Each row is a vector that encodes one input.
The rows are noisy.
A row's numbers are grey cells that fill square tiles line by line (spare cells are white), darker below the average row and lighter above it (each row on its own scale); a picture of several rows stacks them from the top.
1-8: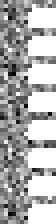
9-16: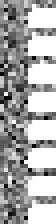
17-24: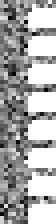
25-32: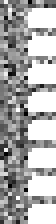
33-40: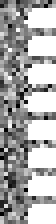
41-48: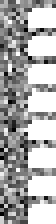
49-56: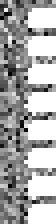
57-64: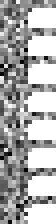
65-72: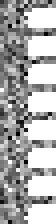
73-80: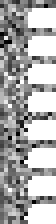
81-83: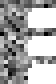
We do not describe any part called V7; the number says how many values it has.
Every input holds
either a node of an 8-node tree, or a true/false value and a value of V7.
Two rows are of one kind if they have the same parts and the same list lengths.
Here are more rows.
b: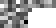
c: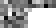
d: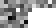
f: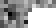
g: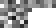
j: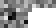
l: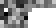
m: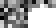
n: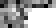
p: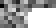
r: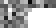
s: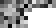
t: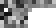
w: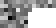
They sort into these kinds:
b, d, f, g, j, w
c, l, m, n, p, r, s, t

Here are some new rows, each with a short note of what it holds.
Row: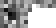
a true/false value and a value of V7
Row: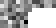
a true/false value and a value of V7
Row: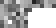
a true/false value and a value of V7
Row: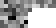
a true/false value and a value of V7
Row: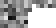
a true/false value and a value of V7
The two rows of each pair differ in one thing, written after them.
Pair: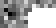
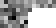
the value of V7
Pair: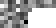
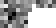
the true/false value
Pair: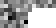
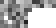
the true/false value
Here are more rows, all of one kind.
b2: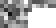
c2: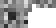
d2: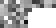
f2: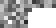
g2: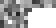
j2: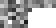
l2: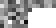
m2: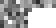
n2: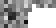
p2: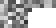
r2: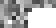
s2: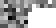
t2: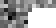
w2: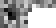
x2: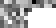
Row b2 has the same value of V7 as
d2, f2, s2 and x2.
